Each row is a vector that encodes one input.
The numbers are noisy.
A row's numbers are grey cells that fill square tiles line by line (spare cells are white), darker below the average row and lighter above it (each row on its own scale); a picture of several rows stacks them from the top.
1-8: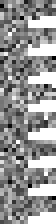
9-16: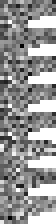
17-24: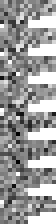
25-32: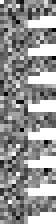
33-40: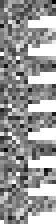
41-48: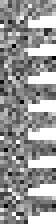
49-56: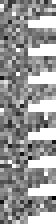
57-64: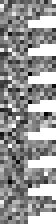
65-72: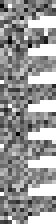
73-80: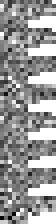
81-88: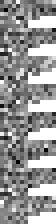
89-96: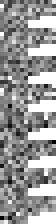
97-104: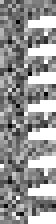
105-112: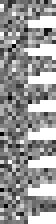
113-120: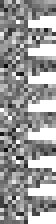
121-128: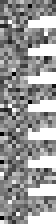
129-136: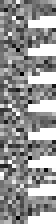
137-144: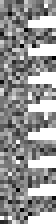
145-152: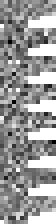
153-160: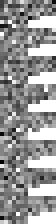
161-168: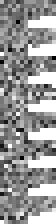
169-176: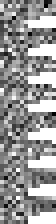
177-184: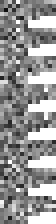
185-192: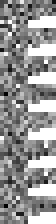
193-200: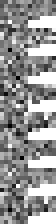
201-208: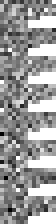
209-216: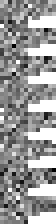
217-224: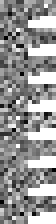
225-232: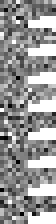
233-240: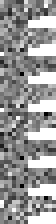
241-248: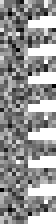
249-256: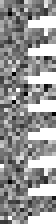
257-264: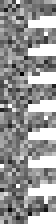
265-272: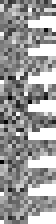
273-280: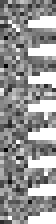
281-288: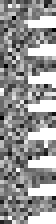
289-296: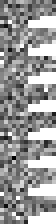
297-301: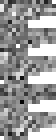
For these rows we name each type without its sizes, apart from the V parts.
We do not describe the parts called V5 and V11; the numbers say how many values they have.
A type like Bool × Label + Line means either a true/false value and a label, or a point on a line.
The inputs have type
(Bool × Bool × Bool × Line + V11) × V5.
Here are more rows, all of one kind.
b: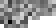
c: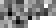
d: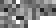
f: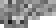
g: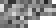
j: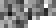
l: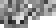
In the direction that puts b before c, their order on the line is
f, d, l, j, g, b, c.
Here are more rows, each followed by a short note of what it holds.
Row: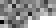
a value of V5 and a value of V11
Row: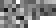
a point on a line, three true/false values and a value of V5
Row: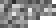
a point on a line, three true/false values and a value of V5
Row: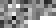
a value of V5 and a value of V11
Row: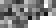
a point on a line, three true/false values and a value of V5
